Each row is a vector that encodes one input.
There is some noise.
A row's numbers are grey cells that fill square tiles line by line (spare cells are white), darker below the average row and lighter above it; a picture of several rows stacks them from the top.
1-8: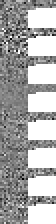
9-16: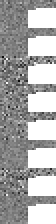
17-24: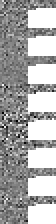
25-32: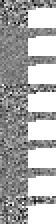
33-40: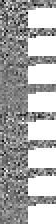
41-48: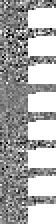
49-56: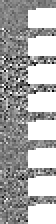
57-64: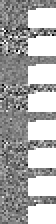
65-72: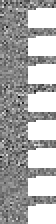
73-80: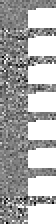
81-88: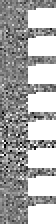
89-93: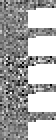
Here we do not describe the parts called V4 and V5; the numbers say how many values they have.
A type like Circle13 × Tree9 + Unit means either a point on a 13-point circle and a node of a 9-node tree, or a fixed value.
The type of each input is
Bool × (Circle6 + V5) × V4.
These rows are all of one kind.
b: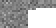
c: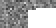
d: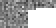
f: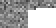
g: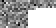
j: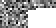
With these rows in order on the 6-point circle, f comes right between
c and j.
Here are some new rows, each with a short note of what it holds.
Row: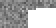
a point on a 6-point circle, a true/false value and a value of V4
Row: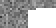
a point on a 6-point circle, a true/false value and a value of V4
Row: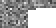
a point on a 6-point circle, a true/false value and a value of V4
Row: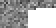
a point on a 6-point circle, a true/false value and a value of V4
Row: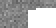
a point on a 6-point circle, a true/false value and a value of V4
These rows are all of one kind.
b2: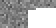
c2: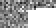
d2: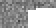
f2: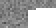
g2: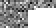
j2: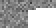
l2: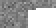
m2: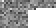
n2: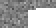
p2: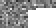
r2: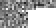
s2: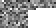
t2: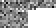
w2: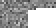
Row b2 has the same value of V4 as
c2, f2, n2 and r2.
